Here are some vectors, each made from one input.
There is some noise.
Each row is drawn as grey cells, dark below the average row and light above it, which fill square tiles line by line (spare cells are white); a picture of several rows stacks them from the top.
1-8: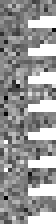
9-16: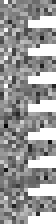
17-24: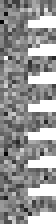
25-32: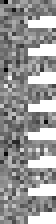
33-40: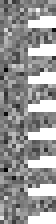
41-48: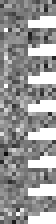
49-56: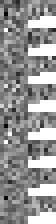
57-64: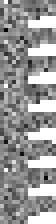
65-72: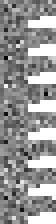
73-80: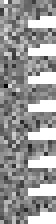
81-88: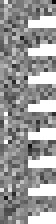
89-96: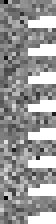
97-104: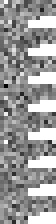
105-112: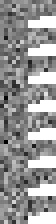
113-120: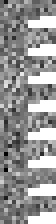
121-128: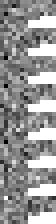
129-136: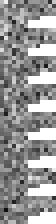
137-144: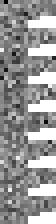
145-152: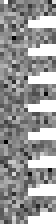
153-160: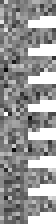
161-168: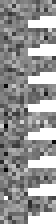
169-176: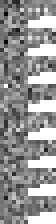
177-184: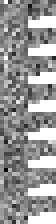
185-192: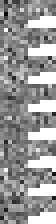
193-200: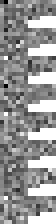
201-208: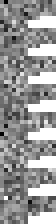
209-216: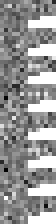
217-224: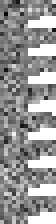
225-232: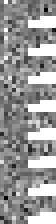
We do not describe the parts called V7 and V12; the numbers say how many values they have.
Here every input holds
a node of an 8-node tree, together with either one of 5 labels and a value of V7, or a value of V12.
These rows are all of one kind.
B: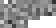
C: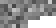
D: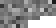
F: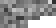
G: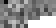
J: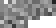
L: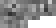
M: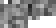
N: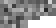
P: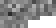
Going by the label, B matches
C, L, M and P.
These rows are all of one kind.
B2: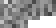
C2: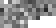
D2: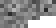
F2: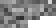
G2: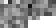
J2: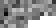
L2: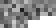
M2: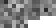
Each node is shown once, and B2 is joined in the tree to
C2, D2 and G2.
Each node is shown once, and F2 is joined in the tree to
D2 and J2.
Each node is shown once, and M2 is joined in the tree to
D2 and L2.
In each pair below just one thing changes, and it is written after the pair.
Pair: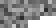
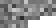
the value of V7
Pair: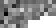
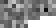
the node of the tree
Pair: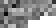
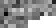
the label
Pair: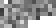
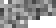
the label
